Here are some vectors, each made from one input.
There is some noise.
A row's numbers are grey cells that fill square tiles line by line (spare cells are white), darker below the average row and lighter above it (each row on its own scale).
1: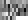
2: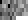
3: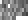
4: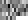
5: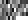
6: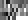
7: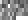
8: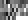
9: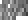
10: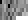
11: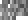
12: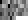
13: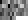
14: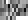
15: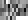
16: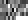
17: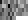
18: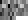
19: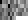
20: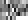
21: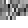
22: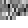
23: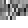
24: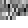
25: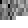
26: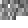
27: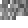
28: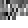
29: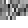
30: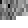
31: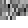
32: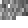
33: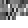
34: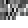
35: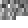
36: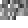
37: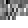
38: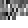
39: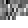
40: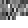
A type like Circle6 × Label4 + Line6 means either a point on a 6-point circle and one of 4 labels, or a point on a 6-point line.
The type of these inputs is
Bool × Bool × Bool × Line4.
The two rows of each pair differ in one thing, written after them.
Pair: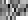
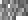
one of the three true/false values
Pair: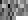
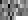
the place on the 4-point line
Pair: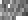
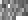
one of the three true/false values
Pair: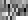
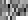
one of the three true/false values
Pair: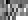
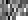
the place on the 4-point line
